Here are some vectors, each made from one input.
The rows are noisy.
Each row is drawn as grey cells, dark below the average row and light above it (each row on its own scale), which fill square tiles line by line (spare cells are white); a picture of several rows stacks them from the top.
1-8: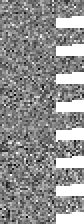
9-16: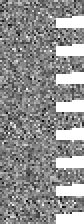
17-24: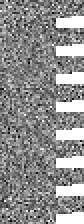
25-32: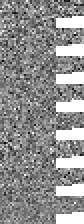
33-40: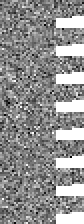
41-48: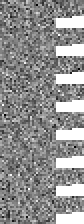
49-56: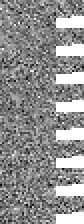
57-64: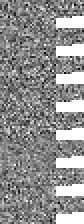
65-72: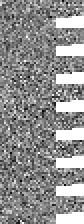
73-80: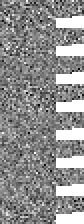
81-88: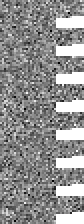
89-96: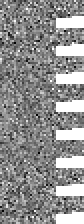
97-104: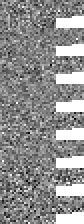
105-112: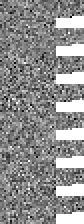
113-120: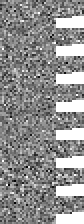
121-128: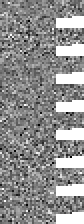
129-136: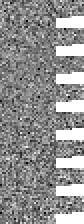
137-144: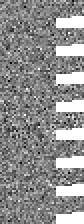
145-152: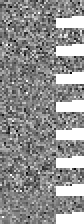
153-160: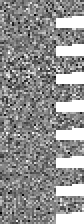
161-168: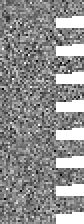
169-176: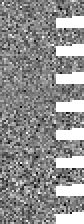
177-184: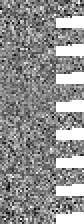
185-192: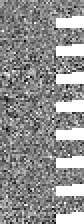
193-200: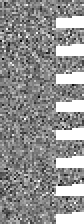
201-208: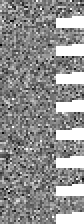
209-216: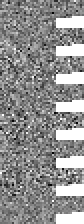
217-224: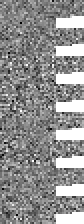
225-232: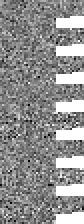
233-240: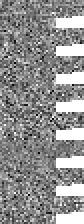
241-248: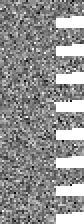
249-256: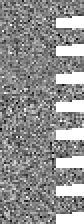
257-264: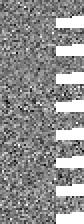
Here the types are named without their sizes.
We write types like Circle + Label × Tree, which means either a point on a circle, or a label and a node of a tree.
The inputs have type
Bool × Circle + (Label + Line) × Line.
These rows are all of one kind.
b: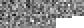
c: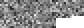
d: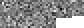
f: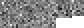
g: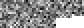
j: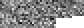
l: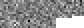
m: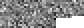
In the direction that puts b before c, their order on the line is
b, g, l, f, m, c, d, j.
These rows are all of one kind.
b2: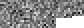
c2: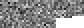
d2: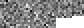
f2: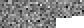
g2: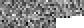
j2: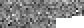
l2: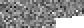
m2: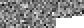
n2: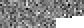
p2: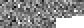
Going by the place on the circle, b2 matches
c2, d2, m2 and n2.
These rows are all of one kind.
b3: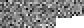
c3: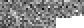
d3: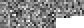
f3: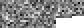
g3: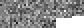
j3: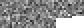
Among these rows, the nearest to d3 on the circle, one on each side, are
f3 and g3.
